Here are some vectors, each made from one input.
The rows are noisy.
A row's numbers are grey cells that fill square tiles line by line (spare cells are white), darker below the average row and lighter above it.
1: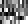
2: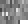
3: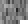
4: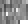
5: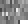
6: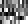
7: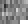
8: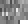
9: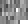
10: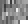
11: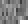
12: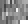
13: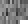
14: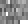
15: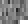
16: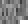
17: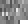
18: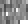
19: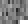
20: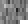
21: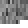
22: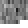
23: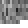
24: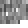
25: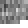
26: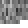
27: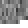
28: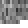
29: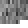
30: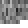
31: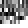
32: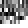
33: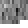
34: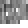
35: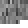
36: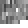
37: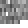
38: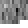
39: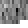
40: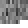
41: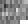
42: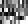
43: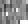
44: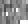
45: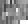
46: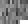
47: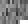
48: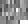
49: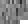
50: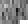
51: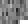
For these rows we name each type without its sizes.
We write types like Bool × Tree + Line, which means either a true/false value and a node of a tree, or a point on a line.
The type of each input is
Bool × Label + Unit.
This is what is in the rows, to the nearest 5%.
About 10% of them hold a fixed value. The rest hold a label and a true/false value.
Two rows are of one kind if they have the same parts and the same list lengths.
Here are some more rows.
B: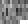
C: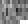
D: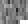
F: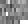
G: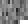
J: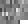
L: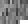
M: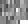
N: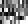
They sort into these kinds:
B, C, D, F, G, J, L, M
N

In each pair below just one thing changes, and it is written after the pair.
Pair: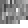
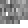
the label
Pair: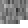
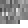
the true/false value
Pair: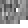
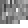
the label
